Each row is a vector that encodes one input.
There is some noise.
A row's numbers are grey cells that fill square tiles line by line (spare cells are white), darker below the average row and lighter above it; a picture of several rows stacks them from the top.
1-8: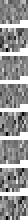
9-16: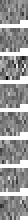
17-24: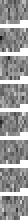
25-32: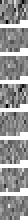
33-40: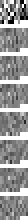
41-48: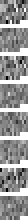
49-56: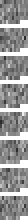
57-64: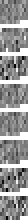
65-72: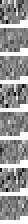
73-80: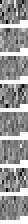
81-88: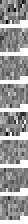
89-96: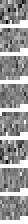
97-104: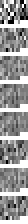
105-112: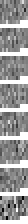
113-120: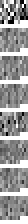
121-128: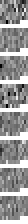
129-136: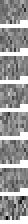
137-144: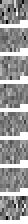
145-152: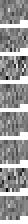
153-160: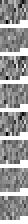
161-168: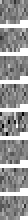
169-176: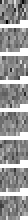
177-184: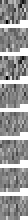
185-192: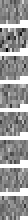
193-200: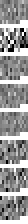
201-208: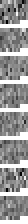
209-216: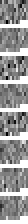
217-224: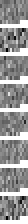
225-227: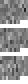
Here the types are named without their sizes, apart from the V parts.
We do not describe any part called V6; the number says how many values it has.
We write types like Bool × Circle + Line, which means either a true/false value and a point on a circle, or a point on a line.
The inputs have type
List(Bool × (Line + V6)).
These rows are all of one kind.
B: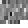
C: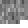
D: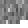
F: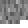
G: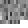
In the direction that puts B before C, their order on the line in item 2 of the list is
B, G, D, F, C.
